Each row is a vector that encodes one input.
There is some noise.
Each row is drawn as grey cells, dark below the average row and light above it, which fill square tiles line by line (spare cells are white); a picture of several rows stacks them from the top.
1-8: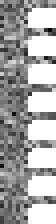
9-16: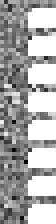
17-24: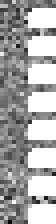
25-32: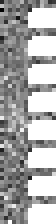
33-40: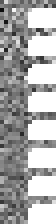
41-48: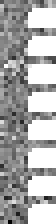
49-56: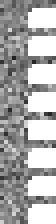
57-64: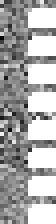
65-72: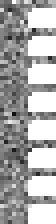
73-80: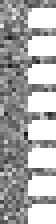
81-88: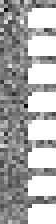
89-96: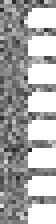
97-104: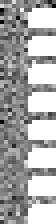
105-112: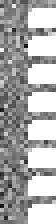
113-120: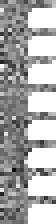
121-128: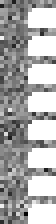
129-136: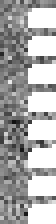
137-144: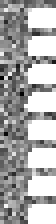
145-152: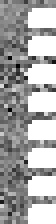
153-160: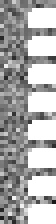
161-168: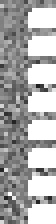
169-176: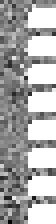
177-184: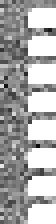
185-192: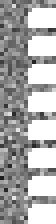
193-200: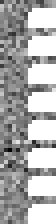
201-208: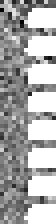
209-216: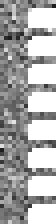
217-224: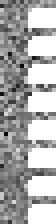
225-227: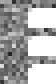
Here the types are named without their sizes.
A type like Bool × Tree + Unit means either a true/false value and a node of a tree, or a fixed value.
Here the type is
Line × Tree × (Tree + Unit).
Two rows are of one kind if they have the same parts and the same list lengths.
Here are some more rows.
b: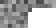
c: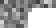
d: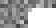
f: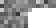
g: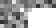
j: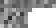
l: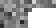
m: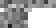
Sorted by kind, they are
b, c, g, j
d, f, l, m

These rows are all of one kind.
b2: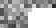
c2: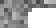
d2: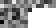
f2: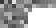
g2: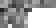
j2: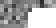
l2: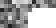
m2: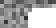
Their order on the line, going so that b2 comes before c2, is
l2, f2, g2, m2, j2, d2, b2, c2.
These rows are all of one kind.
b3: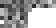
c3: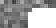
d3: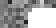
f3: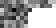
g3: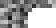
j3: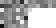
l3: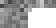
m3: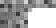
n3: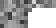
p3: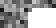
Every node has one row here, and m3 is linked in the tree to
f3.
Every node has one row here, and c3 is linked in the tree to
b3 and j3.
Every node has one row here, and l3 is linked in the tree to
b3 and n3.
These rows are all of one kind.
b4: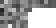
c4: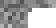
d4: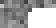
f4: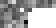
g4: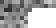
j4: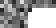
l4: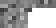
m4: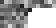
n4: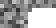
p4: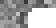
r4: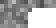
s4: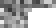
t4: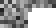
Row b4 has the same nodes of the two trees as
p4, r4 and t4.
